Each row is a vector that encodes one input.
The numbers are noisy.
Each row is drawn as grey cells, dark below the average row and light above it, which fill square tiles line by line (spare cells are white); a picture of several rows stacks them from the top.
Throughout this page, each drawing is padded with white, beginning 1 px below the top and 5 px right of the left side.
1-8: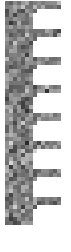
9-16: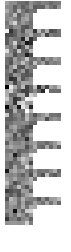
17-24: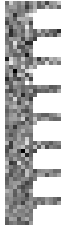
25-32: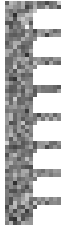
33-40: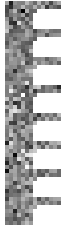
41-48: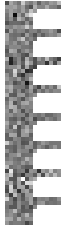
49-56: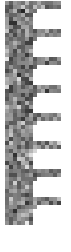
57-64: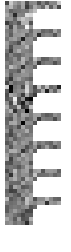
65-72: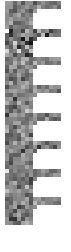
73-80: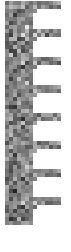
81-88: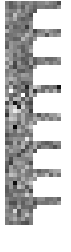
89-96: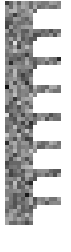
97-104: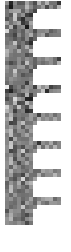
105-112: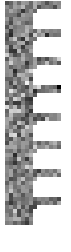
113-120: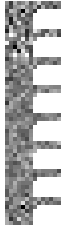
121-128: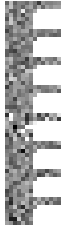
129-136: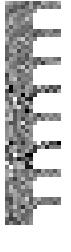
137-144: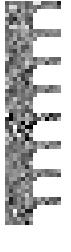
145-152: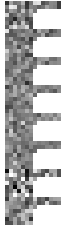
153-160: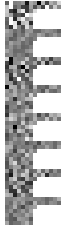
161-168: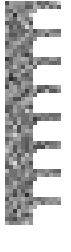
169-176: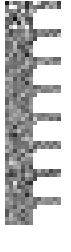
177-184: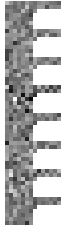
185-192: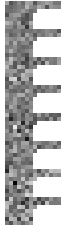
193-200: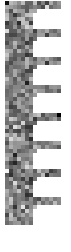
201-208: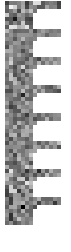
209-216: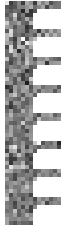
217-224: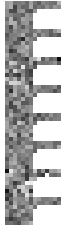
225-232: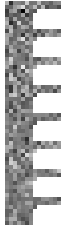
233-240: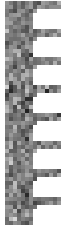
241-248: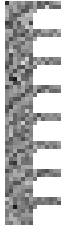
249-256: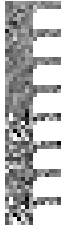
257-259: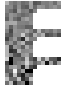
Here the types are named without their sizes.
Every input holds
a true/false value, together with a list of points on a circle.
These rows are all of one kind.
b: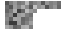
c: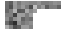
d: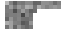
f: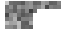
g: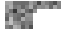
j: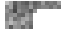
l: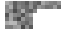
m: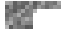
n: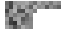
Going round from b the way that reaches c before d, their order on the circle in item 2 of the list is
b, c, m, n, l, f, g, d, j.
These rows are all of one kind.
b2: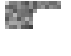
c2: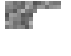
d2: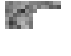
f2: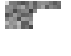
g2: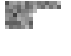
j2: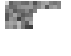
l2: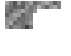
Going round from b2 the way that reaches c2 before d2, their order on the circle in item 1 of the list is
b2, f2, j2, c2, l2, g2, d2.
